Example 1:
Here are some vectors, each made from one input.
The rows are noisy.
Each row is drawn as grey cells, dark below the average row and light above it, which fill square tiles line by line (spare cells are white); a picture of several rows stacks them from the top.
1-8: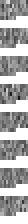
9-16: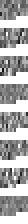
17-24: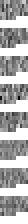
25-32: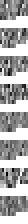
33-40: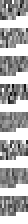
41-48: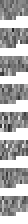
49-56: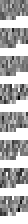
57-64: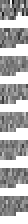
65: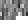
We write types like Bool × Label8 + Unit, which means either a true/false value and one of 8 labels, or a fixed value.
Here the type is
Circle8 × Circle8.
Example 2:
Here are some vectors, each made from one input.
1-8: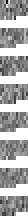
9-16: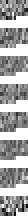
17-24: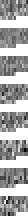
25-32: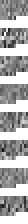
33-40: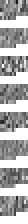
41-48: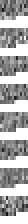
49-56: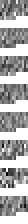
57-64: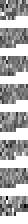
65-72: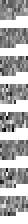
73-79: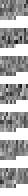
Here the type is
List2(Circle8).
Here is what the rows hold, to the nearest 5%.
All of them are lists of up to two points on an 8-point circle: about 10% are empty, 40% hold one and 50% two.
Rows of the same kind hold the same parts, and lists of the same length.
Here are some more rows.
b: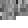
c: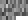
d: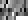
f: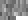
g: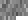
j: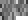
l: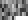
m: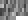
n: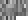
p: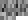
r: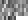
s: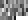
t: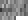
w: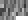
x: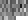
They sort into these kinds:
b, c, d, m, r, t, w
f, g, n, p, s, x
j, l

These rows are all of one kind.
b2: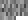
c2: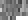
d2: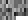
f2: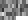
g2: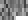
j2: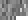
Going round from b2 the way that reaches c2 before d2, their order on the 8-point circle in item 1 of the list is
b2, f2, j2, c2, d2, g2.
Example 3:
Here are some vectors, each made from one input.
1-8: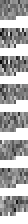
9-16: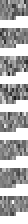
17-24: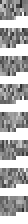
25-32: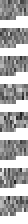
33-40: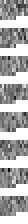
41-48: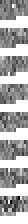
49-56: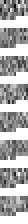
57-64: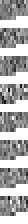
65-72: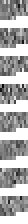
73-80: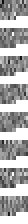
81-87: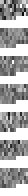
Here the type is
Label7 + Tree7.
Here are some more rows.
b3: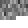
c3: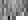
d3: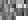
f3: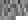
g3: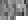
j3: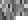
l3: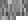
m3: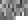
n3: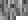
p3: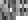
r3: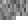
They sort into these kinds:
b3, c3, d3, f3, g3, l3, n3
j3, m3, p3, r3

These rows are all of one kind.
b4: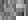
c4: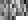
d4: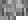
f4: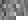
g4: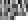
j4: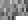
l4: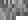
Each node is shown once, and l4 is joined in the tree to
b4 and c4.
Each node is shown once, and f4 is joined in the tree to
b4 and g4.
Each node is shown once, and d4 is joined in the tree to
b4 and j4.
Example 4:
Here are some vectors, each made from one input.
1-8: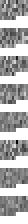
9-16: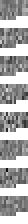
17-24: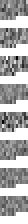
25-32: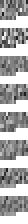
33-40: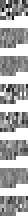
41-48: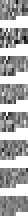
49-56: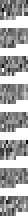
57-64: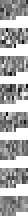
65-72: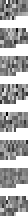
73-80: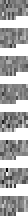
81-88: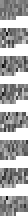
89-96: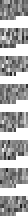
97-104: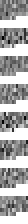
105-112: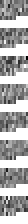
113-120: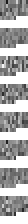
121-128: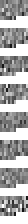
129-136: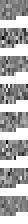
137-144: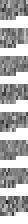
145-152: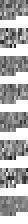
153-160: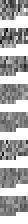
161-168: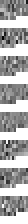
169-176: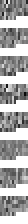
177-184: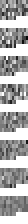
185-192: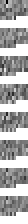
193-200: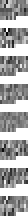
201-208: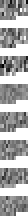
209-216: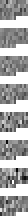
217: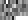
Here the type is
Bool × Bool × Bool + Circle8.
